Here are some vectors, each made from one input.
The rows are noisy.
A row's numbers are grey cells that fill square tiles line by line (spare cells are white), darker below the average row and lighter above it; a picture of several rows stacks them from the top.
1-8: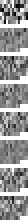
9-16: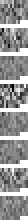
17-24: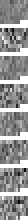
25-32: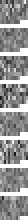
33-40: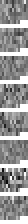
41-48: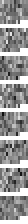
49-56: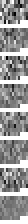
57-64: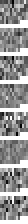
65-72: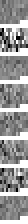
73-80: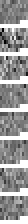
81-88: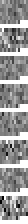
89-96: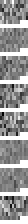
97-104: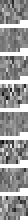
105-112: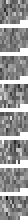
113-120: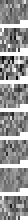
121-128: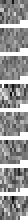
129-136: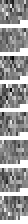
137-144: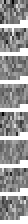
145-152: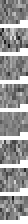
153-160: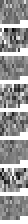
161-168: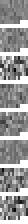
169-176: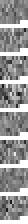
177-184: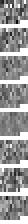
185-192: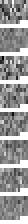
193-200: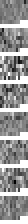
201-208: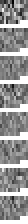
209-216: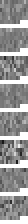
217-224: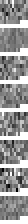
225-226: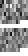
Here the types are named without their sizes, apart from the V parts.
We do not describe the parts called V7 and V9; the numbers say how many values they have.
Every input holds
a point on a line and a value of V7, together with either four true/false values, or a value of V9.
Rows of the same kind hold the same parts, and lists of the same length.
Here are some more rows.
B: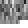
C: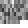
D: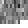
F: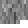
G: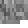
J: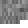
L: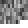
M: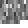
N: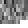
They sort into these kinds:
B, C, G, L, M, N
D, F, J

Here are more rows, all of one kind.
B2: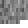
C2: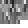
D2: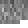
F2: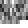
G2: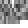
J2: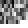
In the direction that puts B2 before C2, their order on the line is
F2, D2, G2, J2, B2, C2.
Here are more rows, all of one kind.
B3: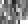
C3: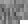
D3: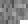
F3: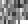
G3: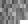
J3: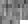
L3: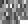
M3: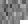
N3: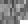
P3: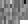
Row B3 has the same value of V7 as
D3, F3, G3 and J3.
